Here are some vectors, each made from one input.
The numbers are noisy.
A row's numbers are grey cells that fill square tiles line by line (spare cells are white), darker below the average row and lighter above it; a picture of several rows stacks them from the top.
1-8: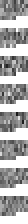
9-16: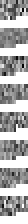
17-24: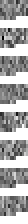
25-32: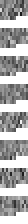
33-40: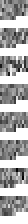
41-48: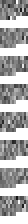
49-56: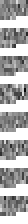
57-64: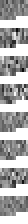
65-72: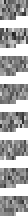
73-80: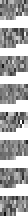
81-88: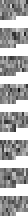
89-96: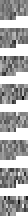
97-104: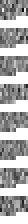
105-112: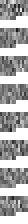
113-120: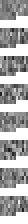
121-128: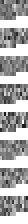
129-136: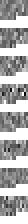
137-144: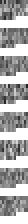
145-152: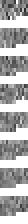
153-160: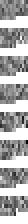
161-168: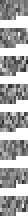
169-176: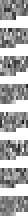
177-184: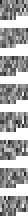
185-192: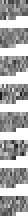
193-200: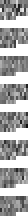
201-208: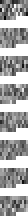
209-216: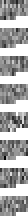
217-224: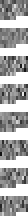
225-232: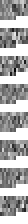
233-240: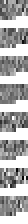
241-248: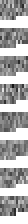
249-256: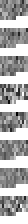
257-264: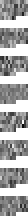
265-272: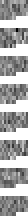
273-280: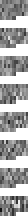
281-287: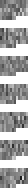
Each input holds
either a point on a 10-point line, or a point on a 13-point line, or three true/false values.
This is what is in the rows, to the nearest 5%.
About 25% of them hold a point on a 10-point line. About 40% of them hold a point on a 13-point line. The rest hold three true/false values.
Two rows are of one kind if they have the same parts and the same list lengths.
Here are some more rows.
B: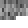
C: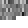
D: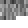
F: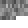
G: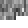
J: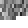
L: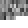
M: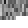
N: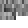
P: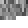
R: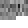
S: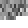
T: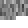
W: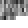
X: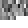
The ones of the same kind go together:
B, D, F, J, M, S, W
C, L, P, R, T
G, N, X

